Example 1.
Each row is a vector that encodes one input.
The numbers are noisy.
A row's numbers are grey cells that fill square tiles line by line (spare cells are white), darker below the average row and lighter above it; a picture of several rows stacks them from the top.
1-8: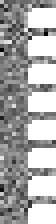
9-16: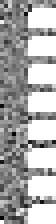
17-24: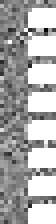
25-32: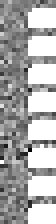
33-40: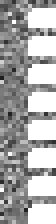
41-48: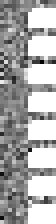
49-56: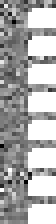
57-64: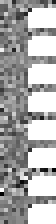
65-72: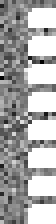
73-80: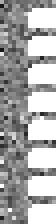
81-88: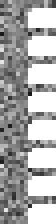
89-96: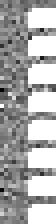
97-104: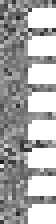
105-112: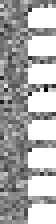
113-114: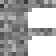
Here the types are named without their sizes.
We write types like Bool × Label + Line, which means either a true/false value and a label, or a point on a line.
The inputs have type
(Bool × Bool × Bool × Bool + Unit) × Line.
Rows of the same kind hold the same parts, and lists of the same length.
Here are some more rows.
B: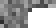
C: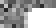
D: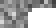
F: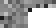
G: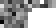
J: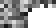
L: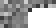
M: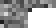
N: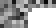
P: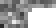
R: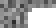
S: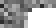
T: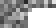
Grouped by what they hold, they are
B, F, G, J, L, M, S
C, D, N, P, R, T

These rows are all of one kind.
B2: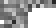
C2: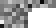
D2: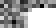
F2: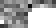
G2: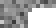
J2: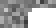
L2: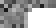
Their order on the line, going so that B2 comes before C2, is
D2, L2, G2, B2, F2, C2, J2.
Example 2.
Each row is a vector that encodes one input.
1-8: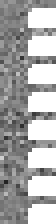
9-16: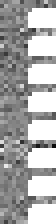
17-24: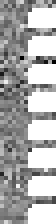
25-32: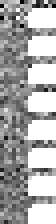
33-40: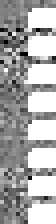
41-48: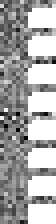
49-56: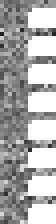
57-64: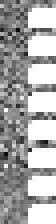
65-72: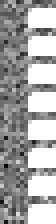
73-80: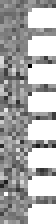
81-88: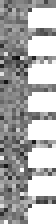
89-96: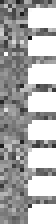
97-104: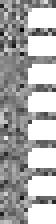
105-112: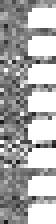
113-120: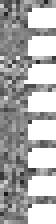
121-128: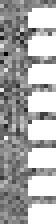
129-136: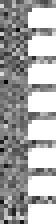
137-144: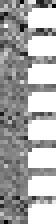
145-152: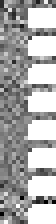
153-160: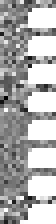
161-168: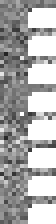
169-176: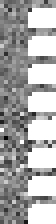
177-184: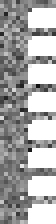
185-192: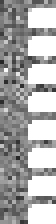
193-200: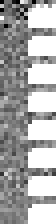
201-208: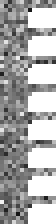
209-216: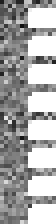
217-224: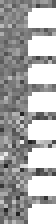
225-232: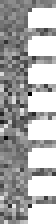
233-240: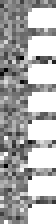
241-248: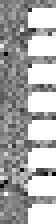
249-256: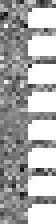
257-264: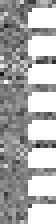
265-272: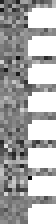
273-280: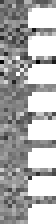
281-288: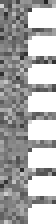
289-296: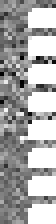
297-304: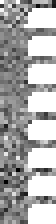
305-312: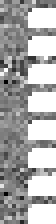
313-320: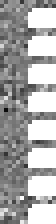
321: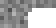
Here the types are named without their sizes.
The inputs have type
Bool × Line.
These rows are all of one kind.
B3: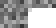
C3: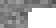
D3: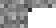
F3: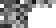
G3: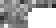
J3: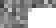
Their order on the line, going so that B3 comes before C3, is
B3, C3, G3, F3, D3, J3.
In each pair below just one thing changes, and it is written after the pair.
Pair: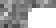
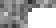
the true/false value
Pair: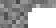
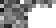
the place on the line
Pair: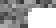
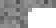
the true/false value
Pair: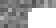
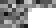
the place on the line
